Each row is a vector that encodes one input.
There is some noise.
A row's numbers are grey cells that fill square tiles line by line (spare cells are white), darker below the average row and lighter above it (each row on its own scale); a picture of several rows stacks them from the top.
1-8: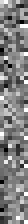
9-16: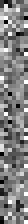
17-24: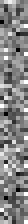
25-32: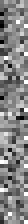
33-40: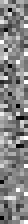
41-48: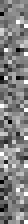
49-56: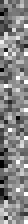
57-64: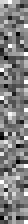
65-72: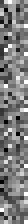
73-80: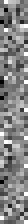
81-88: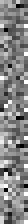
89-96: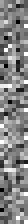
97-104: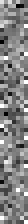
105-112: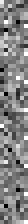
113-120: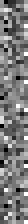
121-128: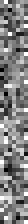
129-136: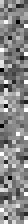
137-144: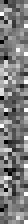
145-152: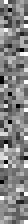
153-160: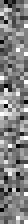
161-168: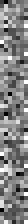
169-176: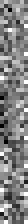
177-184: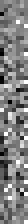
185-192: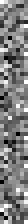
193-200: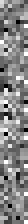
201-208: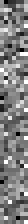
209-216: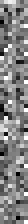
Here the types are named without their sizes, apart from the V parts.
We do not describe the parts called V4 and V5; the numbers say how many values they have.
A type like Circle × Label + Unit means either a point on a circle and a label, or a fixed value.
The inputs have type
Bool × Bool × Bool × Bool × V4 × V5 + List(Line).
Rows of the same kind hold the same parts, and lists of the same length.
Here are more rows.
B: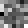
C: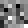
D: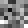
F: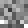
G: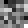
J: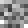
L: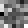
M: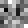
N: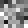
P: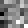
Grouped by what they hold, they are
B, L
C, D, F, J, M, P
G
N

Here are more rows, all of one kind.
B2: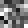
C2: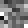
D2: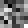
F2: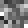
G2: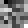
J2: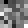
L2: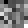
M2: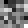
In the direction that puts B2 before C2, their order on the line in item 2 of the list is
F2, D2, B2, J2, G2, C2, L2, M2.
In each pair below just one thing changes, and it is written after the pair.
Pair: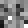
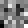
the value of V5
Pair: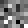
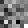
one of the four true/false values
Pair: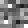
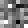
one of the four true/false values
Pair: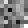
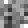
the value of V5
